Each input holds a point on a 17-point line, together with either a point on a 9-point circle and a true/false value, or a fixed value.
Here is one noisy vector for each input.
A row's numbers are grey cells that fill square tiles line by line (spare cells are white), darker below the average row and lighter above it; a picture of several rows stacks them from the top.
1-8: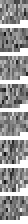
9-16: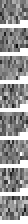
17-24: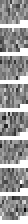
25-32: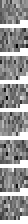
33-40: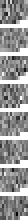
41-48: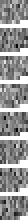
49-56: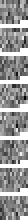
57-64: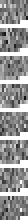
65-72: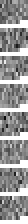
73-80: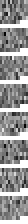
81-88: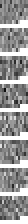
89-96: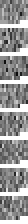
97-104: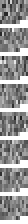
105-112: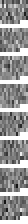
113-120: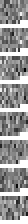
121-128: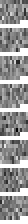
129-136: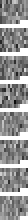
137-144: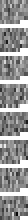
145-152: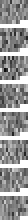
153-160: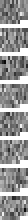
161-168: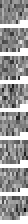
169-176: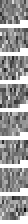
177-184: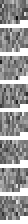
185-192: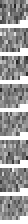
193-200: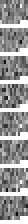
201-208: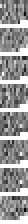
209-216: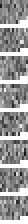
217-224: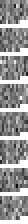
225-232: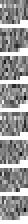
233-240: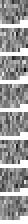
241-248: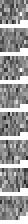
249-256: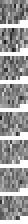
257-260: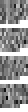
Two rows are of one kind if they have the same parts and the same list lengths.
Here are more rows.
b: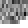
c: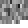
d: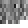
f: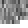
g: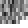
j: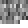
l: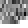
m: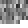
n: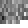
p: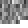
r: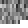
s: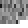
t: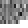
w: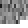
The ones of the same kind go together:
b, d, f, g, l, s, t, w
c, j, m, n, p, r

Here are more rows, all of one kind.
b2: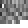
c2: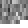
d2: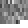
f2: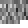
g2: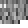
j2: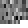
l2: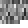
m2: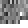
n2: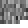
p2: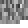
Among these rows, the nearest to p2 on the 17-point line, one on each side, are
c2 and g2.
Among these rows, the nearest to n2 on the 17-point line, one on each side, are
b2 and j2.
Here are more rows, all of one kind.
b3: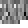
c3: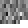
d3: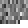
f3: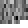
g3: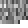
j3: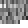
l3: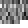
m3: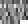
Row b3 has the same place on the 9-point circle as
c3 and f3.
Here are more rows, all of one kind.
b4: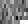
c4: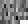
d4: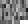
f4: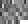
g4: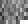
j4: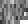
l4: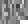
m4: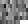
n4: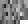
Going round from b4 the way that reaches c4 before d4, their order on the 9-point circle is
b4, j4, c4, f4, l4, n4, d4, g4, m4.
